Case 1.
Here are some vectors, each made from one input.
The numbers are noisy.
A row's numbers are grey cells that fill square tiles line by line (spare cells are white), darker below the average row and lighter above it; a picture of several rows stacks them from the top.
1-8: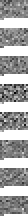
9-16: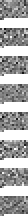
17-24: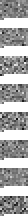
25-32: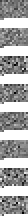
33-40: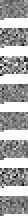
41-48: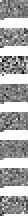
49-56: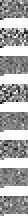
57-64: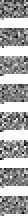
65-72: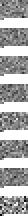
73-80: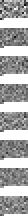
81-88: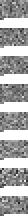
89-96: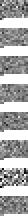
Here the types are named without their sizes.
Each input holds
a label, together with either a fixed value, or a node of a tree.
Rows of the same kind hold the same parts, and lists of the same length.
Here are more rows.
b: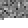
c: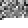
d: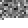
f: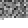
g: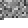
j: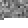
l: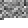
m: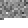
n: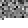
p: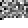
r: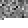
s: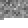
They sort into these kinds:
b, c, d, f, j, p, s
g, l, m, n, r

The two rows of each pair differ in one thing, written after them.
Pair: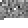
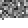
the node of the tree
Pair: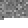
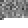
the label
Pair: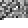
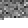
the node of the tree
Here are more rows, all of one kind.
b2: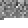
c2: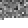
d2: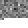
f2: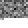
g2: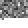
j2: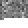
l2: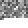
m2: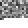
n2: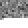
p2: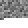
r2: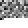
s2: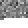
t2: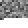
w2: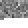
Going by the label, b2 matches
c2, l2, p2 and r2.
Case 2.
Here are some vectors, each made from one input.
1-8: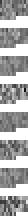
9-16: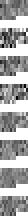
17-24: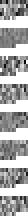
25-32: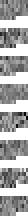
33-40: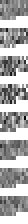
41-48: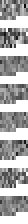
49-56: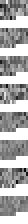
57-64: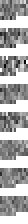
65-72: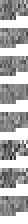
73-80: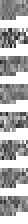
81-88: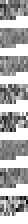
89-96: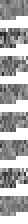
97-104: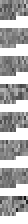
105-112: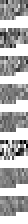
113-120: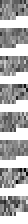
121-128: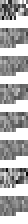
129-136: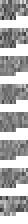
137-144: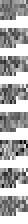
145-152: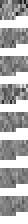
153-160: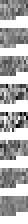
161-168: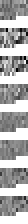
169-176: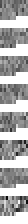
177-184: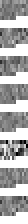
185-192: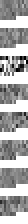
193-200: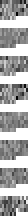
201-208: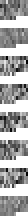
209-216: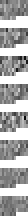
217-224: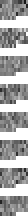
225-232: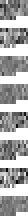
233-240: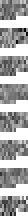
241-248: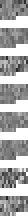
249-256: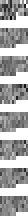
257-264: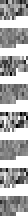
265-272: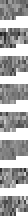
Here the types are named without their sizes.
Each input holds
a list of points on a line.
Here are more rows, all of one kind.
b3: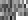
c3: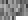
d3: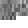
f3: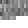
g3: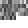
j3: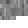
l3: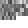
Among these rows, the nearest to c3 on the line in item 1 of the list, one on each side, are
b3 and g3.
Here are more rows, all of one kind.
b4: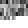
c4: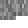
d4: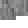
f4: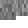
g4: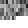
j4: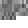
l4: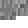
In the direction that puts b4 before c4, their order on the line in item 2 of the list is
l4, d4, j4, g4, b4, f4, c4.
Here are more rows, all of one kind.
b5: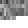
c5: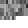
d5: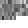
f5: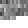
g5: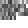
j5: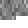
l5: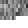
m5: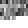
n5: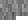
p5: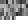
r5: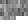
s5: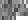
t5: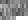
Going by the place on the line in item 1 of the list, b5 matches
d5, j5, s5 and t5.
